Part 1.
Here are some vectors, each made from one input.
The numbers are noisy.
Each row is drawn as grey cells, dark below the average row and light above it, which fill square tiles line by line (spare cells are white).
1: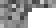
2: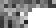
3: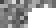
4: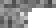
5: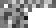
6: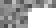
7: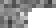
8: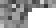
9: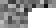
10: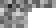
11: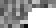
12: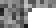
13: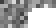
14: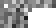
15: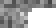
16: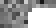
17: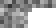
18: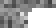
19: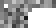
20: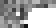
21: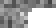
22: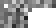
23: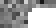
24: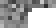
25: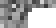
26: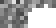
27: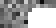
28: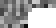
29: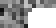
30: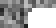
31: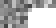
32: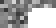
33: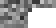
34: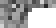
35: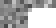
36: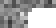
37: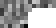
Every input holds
a node of an 8-node tree.
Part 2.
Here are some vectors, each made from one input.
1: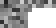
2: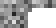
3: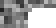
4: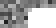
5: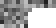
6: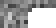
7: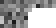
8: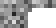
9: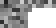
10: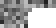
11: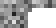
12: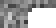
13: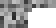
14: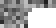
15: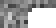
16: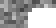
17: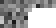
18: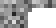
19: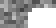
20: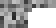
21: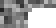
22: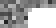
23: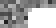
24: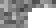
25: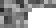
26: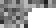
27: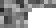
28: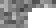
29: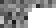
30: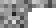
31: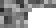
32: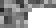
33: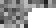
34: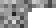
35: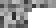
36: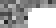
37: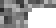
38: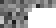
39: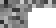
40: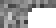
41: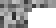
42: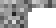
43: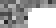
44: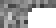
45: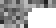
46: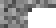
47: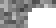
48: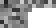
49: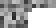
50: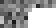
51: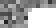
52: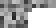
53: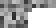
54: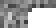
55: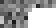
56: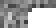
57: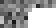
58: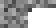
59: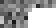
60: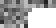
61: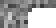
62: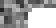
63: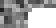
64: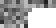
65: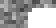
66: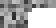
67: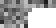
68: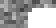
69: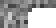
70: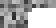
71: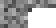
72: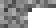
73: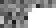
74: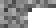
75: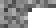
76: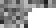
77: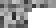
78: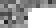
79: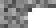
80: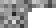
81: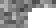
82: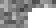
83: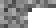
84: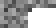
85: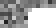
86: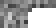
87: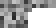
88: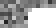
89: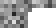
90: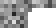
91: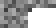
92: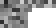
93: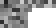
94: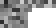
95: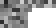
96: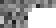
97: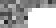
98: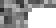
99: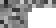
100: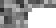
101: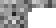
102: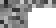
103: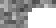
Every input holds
a node of a 10-node tree.
